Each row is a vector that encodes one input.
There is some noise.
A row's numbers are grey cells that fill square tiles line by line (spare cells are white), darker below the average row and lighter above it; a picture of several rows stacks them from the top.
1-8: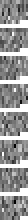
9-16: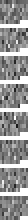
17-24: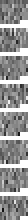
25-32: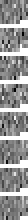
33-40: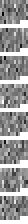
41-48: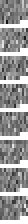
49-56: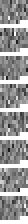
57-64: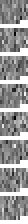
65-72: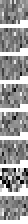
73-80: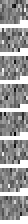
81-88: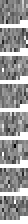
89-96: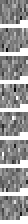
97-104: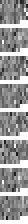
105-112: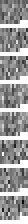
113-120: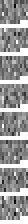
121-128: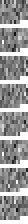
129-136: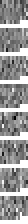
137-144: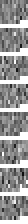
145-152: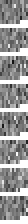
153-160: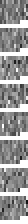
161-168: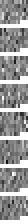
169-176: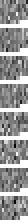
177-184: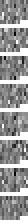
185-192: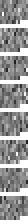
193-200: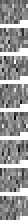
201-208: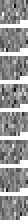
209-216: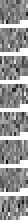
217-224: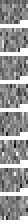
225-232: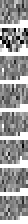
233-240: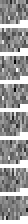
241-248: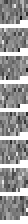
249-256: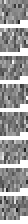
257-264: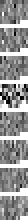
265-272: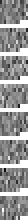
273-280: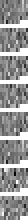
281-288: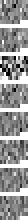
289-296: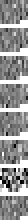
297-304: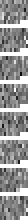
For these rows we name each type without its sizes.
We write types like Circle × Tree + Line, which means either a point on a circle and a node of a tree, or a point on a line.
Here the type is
(Bool × Bool × Bool + Unit) × Tree + Unit.
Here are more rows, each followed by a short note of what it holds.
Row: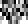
a fixed value
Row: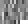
a node of a tree and three true/false values
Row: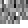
a node of a tree and three true/false values
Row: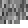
a node of a tree and three true/false values
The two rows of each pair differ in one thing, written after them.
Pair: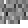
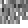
the node of the tree
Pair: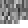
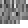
the node of the tree
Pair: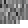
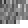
the node of the tree
